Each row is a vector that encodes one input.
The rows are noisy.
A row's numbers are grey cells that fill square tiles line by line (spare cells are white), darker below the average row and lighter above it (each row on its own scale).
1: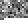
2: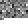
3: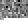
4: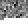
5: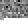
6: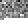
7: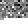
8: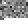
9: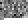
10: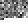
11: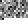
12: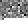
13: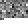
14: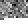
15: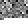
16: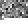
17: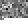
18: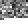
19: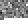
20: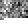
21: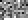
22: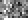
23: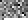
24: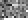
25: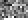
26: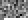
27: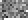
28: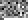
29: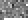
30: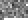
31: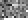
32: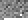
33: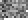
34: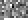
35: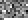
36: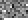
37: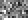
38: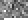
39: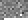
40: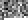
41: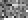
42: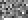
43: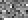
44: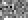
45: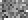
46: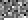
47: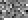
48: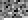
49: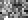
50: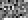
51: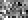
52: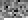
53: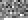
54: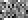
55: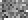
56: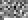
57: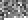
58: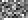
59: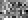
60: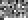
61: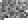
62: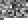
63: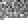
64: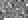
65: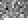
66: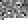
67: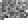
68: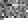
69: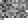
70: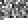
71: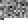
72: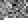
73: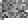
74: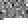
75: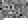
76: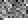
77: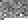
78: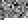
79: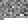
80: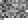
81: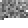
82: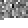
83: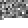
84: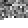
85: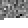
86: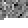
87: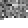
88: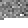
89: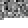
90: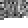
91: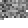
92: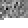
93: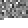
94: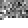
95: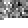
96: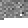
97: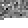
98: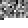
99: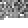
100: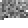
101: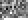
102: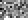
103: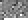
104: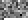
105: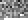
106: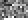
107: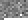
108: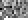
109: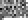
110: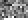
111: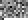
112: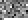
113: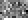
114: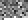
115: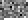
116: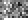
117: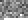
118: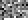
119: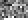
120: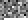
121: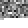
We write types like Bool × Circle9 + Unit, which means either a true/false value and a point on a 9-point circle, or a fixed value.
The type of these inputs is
(Bool × Bool × Bool + Unit) × Label8 × Line4 + Line5.
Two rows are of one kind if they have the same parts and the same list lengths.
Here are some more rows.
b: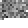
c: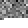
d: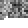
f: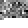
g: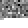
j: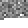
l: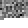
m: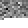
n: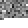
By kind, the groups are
b
c, d, f, n
g, j, l, m

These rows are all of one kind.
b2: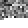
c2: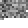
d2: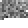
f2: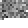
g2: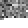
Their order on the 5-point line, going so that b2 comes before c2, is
b2, g2, c2, f2, d2.
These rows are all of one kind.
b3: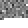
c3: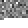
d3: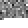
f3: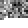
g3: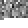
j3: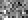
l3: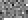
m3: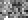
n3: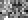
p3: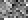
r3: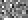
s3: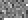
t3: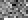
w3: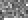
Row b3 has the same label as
d3, l3, s3 and w3.
